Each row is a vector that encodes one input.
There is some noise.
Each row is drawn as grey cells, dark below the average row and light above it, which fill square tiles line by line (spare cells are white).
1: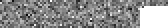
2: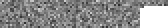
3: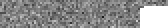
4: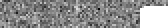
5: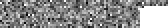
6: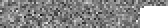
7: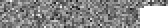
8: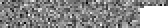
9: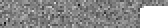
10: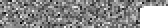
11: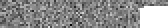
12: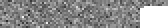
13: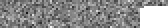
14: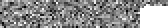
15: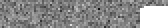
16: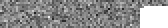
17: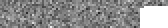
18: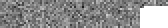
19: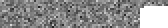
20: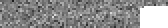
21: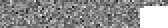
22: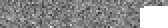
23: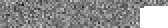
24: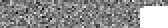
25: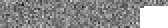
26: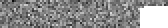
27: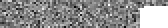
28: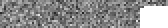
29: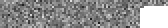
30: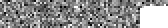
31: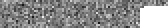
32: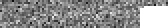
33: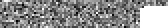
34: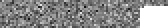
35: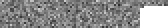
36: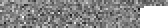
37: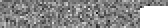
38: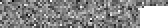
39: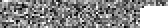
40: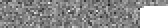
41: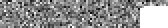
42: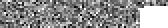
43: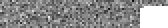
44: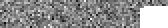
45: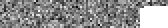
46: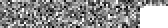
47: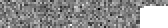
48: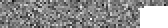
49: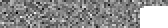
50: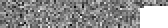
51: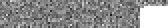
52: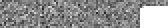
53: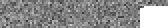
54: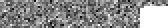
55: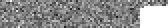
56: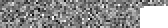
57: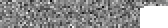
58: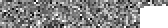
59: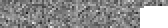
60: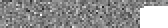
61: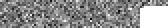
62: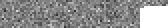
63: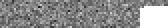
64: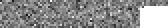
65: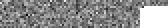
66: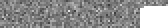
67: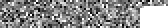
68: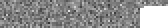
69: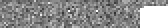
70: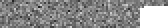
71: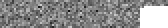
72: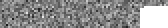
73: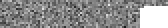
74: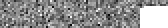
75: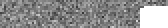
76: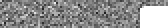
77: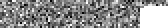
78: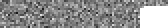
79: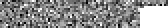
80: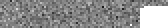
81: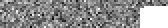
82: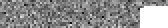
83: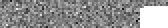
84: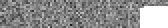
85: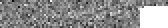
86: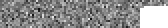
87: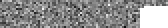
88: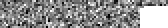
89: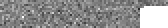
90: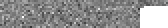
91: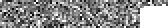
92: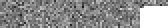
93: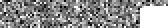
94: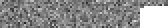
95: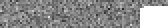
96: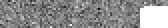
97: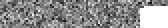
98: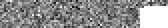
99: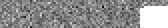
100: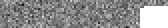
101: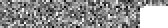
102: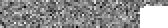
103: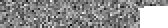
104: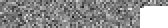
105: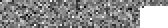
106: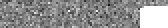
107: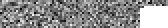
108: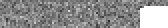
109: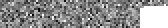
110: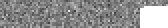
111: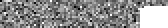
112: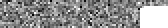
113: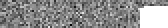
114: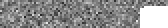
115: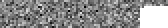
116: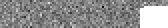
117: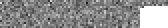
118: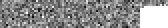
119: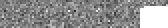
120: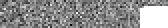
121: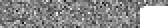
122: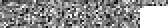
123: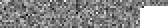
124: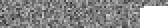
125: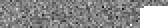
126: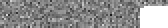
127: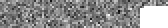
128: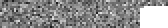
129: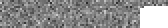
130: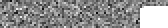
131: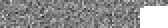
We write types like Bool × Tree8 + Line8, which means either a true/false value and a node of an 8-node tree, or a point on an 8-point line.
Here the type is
Bool × Bool × Bool + Circle14 + Unit.
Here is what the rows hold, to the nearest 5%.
About 50% of them hold a point on a 14-point circle. About 5% of them hold a fixed value. The rest hold three true/false values.
